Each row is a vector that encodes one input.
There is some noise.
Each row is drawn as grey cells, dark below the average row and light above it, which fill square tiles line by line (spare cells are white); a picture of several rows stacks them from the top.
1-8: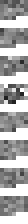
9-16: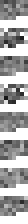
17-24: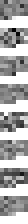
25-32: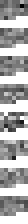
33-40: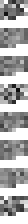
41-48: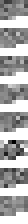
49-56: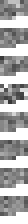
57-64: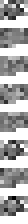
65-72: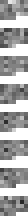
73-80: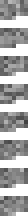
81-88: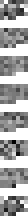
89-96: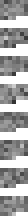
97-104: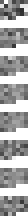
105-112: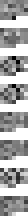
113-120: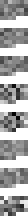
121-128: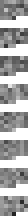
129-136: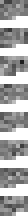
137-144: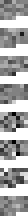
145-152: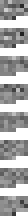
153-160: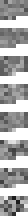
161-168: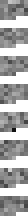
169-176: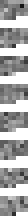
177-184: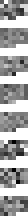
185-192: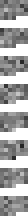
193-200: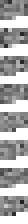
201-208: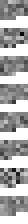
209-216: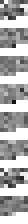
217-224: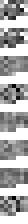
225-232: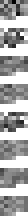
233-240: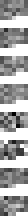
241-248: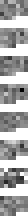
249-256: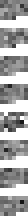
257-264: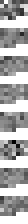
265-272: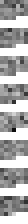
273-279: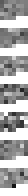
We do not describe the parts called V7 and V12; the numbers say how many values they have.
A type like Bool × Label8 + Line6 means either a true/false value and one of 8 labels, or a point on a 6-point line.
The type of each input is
(Line4 + V12) × V7 + Line5.
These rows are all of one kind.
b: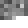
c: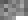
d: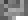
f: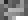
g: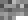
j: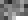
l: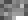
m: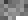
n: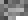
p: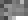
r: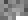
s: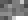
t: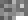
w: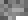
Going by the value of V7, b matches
g, j, l and t.
